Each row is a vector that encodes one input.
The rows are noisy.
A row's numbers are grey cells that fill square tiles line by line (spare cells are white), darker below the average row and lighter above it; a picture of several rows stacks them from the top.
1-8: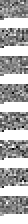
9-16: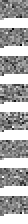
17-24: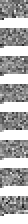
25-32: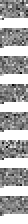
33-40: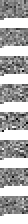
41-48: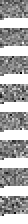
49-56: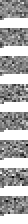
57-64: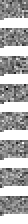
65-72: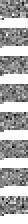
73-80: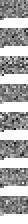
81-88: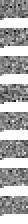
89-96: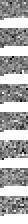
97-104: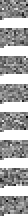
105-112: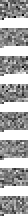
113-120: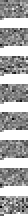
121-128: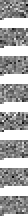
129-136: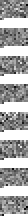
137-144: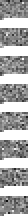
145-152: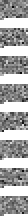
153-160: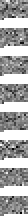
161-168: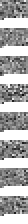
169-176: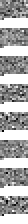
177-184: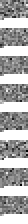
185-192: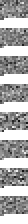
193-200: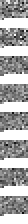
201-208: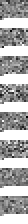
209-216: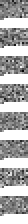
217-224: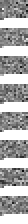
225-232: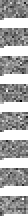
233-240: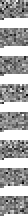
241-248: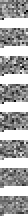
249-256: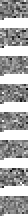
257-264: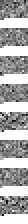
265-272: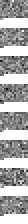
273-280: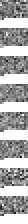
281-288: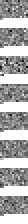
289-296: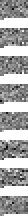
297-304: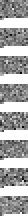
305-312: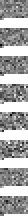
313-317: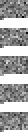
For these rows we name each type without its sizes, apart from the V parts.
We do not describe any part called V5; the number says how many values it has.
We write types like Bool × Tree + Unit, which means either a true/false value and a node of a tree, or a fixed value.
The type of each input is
(Bool × Bool × Bool × Bool + V5) × Line.
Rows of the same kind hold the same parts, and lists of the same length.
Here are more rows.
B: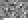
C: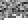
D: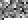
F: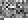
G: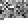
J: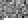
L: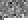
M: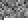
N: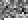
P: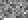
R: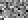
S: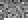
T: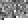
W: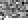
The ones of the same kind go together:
B, J, L, M, P, S
C, D, F, G, N, R, T, W

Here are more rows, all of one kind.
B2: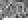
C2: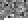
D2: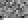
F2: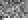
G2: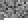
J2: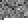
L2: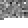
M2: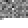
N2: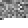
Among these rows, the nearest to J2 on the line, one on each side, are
C2 and G2.
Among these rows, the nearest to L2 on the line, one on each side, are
F2 and M2.
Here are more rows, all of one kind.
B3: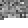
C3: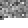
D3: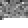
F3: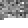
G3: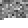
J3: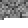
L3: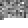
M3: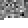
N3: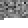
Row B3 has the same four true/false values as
G3 and N3.
